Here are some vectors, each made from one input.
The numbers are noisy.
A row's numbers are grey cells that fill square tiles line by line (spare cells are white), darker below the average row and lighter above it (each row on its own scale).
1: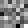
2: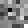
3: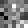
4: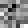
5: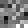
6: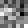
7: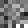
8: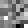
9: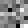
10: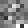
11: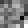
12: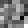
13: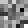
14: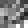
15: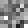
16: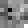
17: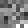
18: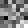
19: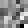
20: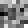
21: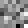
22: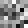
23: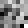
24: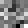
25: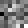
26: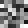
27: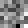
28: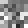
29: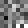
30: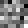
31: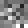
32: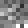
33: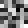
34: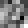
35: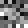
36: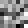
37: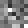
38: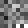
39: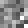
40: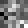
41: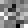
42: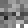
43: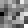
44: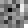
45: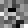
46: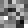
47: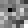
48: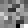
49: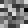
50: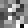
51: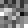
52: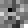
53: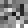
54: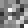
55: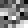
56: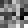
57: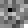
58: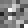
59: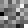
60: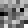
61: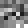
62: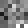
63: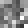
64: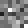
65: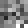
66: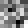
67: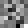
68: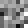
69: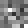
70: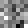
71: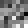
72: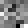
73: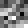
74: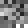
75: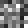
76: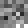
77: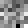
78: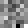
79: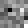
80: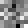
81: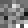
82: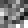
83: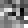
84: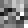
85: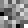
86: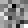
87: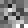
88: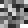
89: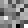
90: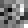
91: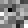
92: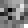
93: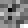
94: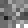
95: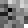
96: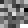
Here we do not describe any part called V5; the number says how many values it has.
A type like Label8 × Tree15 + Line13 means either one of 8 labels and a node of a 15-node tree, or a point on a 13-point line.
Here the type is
List2(Bool × V5).
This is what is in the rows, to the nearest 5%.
All of them are lists of up to two items, each a true/false value and a value of V5: about 5% are empty, 45% hold one and 50% two.
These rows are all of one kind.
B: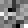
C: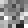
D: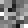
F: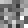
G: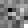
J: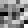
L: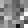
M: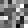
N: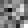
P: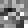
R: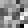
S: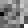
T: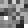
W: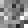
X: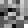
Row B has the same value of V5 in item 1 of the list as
D, G, W and X.
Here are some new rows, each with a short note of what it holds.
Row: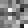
a list of one item
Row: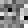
a list of two items
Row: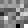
a list of two items
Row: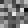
the empty list
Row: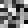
the empty list
